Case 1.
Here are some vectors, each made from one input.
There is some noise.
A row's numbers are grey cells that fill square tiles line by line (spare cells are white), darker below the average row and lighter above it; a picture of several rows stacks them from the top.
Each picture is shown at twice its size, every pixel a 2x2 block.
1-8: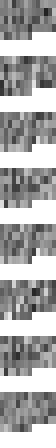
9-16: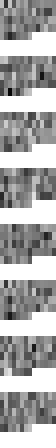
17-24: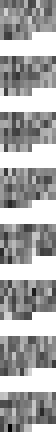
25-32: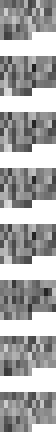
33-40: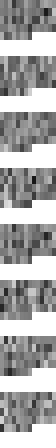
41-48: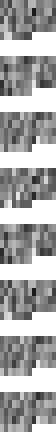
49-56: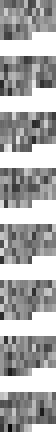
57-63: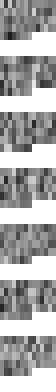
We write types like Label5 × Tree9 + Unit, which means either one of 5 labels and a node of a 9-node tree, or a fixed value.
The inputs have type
Circle13.
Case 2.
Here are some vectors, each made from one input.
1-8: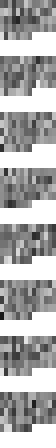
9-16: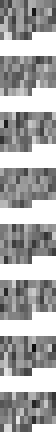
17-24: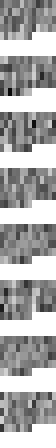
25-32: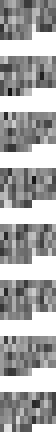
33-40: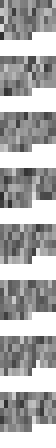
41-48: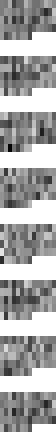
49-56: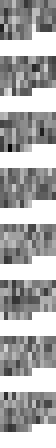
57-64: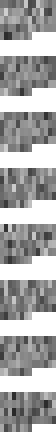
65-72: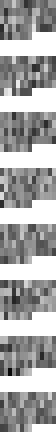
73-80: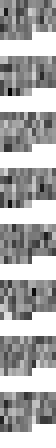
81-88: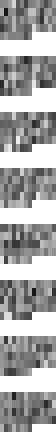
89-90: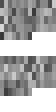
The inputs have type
Circle13.
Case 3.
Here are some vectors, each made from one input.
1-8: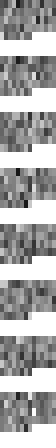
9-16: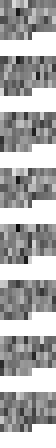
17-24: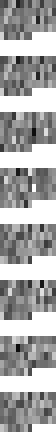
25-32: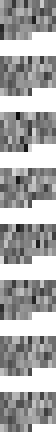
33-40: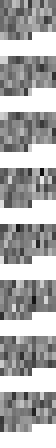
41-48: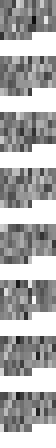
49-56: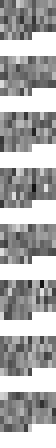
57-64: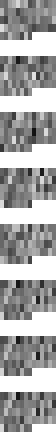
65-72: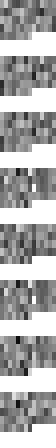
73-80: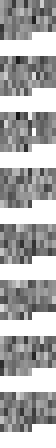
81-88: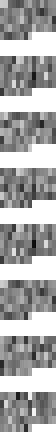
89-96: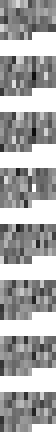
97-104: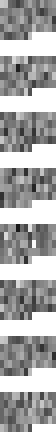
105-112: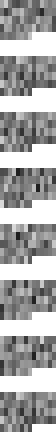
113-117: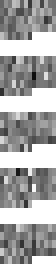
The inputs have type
Circle13.
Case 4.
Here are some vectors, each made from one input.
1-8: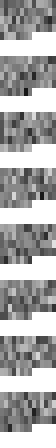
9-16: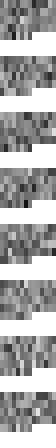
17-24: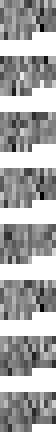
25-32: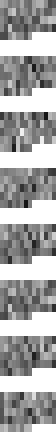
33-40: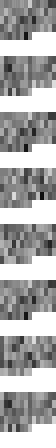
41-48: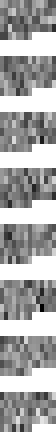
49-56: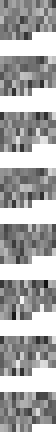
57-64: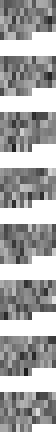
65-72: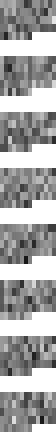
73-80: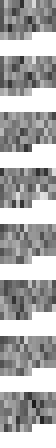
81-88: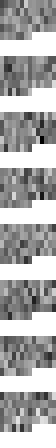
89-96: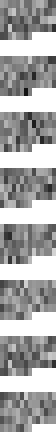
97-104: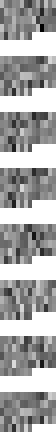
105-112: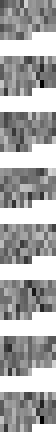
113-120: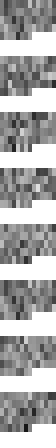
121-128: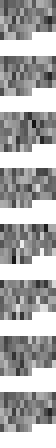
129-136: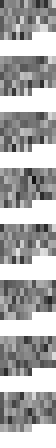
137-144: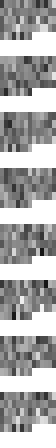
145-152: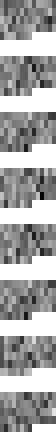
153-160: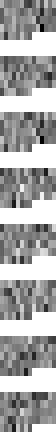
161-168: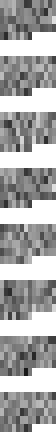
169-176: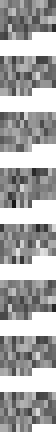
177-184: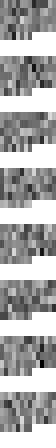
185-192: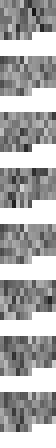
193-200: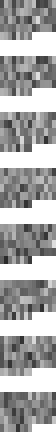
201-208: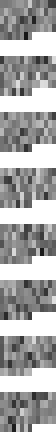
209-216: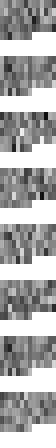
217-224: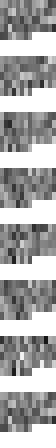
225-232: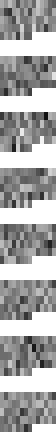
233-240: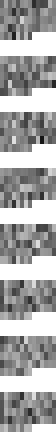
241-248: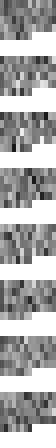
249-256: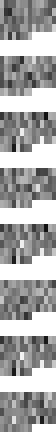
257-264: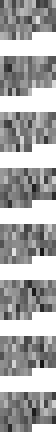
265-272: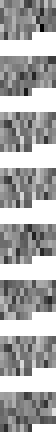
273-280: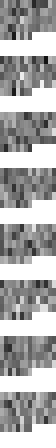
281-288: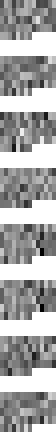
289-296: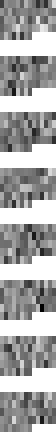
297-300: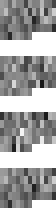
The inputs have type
Circle19.
